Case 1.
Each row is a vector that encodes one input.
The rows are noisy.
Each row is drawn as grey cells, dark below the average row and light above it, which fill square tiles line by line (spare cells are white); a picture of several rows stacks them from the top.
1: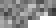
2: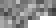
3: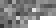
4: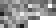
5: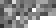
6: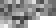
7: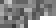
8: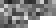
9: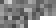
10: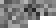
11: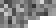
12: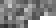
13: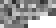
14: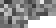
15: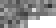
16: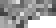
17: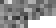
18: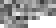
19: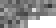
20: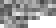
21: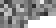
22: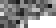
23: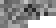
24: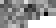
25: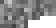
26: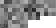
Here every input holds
a point on a 6-point line.
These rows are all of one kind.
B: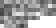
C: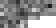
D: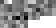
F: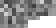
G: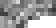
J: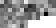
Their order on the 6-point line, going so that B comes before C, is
B, G, D, C, F, J.
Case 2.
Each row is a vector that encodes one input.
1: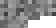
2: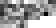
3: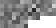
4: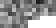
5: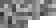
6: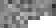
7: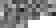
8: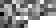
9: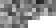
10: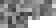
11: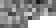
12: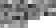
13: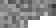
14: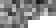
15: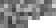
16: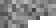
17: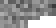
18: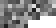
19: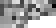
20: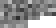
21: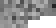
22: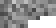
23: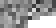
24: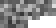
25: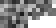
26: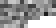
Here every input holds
a point on a 5-point line.
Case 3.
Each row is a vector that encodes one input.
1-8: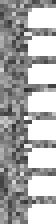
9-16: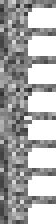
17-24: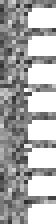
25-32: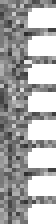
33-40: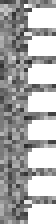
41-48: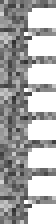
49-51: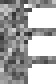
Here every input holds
a point on an 8-point line.
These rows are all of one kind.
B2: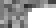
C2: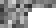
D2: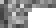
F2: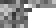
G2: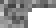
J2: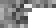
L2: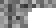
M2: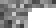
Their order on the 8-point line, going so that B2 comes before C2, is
F2, J2, G2, L2, B2, M2, D2, C2.
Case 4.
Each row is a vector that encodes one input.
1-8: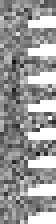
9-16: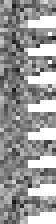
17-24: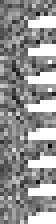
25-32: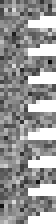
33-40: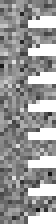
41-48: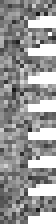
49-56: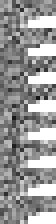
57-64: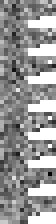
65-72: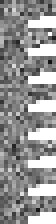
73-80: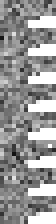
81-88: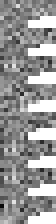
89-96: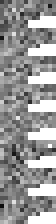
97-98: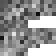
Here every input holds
a point on a 16-point circle.
